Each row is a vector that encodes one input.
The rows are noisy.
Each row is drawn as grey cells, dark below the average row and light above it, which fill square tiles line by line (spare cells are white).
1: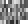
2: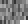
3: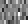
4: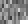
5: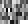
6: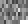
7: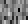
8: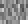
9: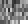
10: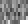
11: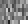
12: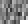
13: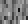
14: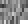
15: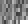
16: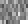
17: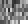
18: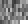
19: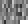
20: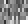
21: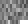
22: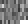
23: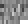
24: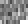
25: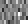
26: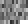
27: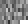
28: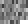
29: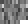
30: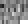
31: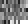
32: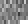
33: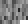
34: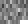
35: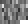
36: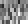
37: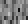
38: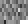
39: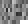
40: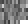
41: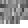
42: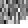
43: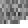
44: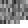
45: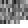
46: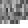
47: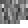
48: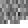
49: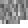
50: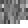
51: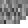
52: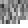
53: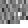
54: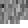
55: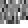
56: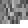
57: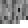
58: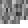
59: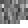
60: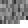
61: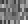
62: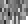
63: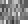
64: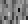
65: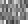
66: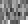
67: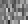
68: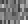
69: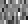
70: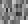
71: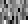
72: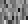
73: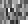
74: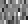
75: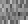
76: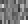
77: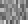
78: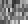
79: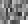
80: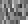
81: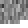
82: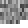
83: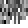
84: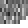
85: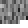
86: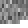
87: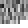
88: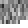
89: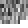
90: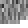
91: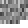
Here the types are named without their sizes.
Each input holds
a point on a line, together with either a fixed value, or a node of a tree.
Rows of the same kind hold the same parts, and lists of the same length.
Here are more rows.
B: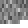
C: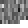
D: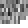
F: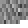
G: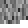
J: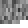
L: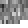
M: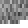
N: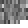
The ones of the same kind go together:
B, D, F, L, M
C, G, J, N

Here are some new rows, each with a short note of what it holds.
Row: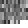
a point on a line
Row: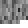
a point on a line
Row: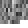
a point on a line and a node of a tree
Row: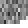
a point on a line and a node of a tree
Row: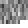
a point on a line and a node of a tree
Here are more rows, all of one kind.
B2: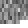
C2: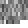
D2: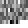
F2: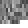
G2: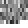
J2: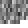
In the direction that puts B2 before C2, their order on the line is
J2, F2, B2, D2, G2, C2.
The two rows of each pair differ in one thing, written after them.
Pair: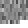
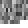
the place on the line
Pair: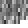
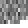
the place on the line
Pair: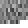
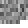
the place on the line
